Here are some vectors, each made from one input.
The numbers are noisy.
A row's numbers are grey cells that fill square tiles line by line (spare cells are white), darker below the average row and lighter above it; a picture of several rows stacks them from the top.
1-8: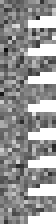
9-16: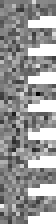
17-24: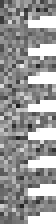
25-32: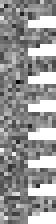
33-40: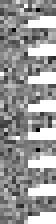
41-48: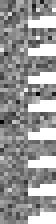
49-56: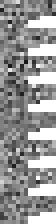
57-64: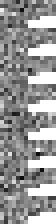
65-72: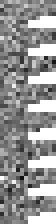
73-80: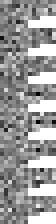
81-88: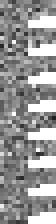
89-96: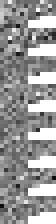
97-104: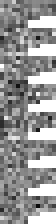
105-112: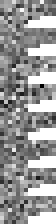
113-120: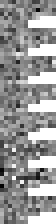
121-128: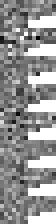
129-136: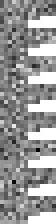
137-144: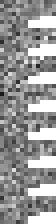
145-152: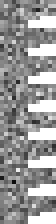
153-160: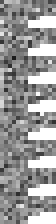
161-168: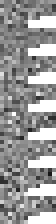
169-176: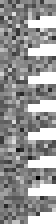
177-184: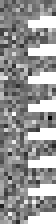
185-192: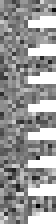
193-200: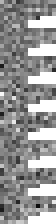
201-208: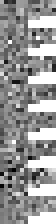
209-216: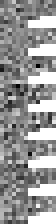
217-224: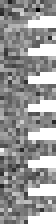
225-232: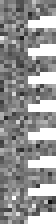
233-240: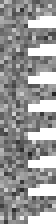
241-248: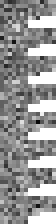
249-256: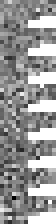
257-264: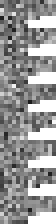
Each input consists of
either a point on a 17-point circle and a point on an 8-point line, or a point on each of two 11-point lines.
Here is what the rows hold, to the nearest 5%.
About 55% of them hold a point on a 17-point circle and a point on an 8-point line. The rest hold a point on each of two 11-point lines.
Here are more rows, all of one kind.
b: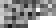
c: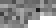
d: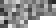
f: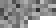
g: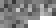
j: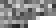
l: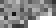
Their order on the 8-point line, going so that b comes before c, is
d, b, j, l, g, f, c.
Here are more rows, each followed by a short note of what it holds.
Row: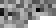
a point on a 17-point circle and a point on an 8-point line
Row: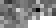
a point on a 17-point circle and a point on an 8-point line
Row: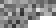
a point on a 17-point circle and a point on an 8-point line
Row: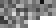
a point on each of two 11-point lines
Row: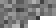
a point on each of two 11-point lines
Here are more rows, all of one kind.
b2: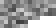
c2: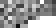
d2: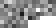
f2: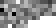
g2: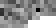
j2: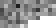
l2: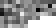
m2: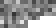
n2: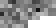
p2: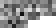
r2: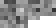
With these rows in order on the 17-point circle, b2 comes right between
c2 and r2.
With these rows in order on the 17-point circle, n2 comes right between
g2 and m2.
